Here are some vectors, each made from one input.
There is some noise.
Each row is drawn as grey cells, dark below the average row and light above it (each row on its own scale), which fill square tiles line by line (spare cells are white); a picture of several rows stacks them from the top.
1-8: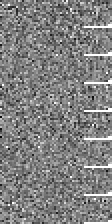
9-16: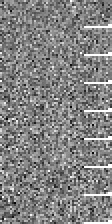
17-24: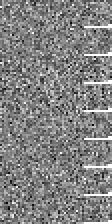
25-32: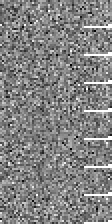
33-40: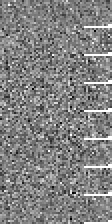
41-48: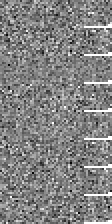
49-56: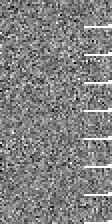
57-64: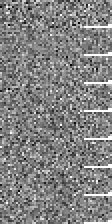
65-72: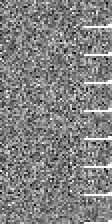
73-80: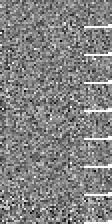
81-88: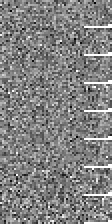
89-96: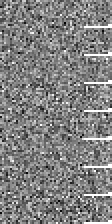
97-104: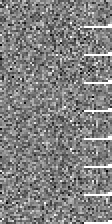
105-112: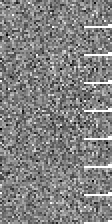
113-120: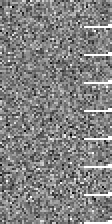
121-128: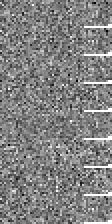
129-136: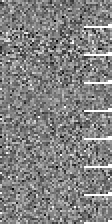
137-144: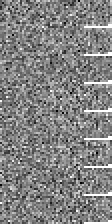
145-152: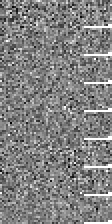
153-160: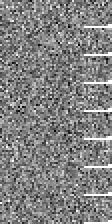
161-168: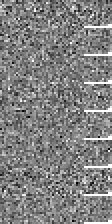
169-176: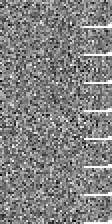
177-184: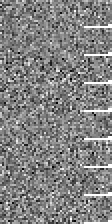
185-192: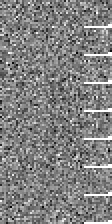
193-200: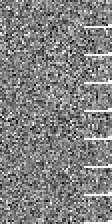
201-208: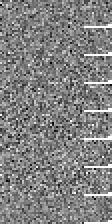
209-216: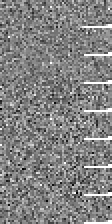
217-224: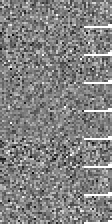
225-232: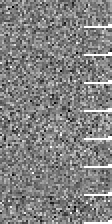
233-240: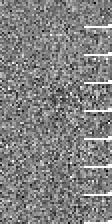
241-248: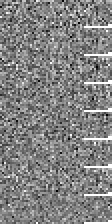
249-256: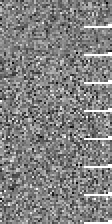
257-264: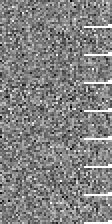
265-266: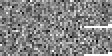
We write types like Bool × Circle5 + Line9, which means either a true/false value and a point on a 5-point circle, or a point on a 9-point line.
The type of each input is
((Bool × Circle6 + Unit) × Circle9 + Circle5) × Line4.
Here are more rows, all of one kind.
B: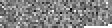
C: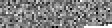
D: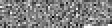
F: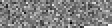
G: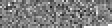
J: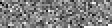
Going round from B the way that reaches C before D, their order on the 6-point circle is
B, J, C, G, F, D.
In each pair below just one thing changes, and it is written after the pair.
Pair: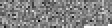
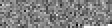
the place on the 4-point line
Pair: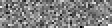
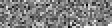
the place on the 6-point circle
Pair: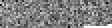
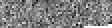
the place on the 9-point circle
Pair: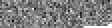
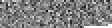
the true/false value
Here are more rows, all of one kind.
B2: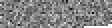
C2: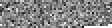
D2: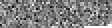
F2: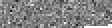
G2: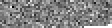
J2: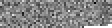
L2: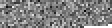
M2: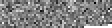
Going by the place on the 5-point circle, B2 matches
D2 and F2.
